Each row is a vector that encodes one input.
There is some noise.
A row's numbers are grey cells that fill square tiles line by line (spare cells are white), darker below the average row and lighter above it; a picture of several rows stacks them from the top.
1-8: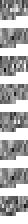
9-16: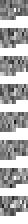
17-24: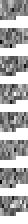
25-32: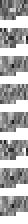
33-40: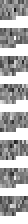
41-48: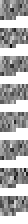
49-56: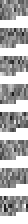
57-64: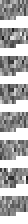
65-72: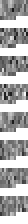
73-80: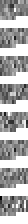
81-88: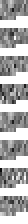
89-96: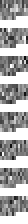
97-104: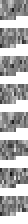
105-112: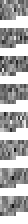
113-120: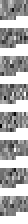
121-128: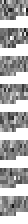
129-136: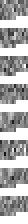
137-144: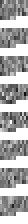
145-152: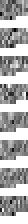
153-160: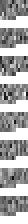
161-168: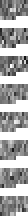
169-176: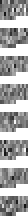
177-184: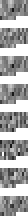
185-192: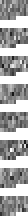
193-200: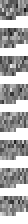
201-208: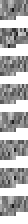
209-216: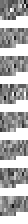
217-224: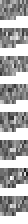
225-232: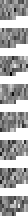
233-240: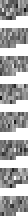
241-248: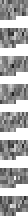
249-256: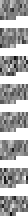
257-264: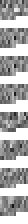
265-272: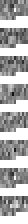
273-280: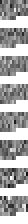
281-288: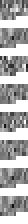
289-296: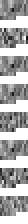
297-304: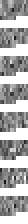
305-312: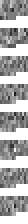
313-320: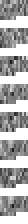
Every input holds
either two labels (each one of 8), or a point on an 11-point line and a true/false value.
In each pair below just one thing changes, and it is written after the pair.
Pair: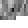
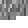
the place on the 11-point line
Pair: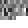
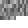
the true/false value
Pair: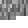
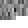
the place on the 11-point line
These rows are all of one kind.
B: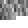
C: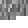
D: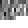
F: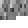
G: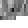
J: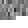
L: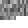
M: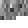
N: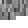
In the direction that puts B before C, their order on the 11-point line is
B, D, J, N, C, L, M, F, G.
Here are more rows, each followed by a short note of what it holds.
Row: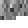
a point on an 11-point line and a true/false value
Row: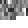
a point on an 11-point line and a true/false value
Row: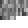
a point on an 11-point line and a true/false value
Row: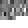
a point on an 11-point line and a true/false value
